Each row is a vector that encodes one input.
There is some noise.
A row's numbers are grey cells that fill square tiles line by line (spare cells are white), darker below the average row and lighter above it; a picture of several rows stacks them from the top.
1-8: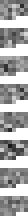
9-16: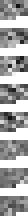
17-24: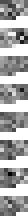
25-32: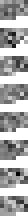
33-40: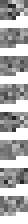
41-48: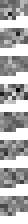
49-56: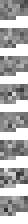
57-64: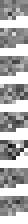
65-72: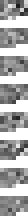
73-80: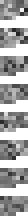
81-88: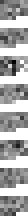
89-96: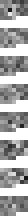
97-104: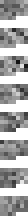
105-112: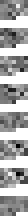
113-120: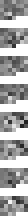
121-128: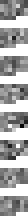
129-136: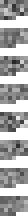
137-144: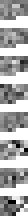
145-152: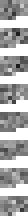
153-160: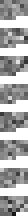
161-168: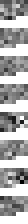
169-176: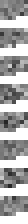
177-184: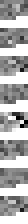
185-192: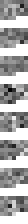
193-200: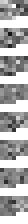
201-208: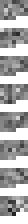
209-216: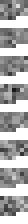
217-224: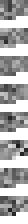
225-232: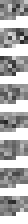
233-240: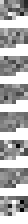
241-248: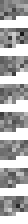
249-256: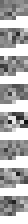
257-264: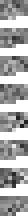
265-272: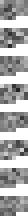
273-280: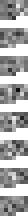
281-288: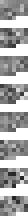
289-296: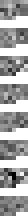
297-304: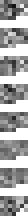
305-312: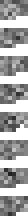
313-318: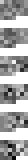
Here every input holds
two labels (each one of 10), together with either a point on an 8-point line, or four true/false values.
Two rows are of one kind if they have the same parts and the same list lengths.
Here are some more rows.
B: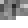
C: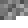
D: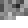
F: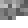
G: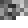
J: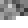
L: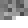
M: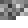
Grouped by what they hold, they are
B, C, D, F, G, J, L
M

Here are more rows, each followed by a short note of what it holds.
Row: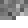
two labels (each one of 10) and a point on an 8-point line
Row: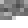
two labels (each one of 10) and four true/false values
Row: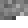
two labels (each one of 10) and a point on an 8-point line
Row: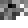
two labels (each one of 10) and four true/false values
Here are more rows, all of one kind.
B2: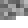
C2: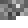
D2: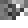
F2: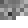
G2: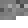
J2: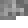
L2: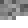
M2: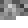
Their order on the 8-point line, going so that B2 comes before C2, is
G2, J2, B2, M2, C2, D2, F2, L2.
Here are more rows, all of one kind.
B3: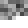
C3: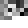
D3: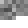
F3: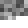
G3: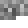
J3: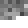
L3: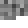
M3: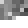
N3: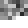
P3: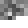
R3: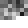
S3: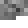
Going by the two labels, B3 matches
J3, N3, P3 and R3.
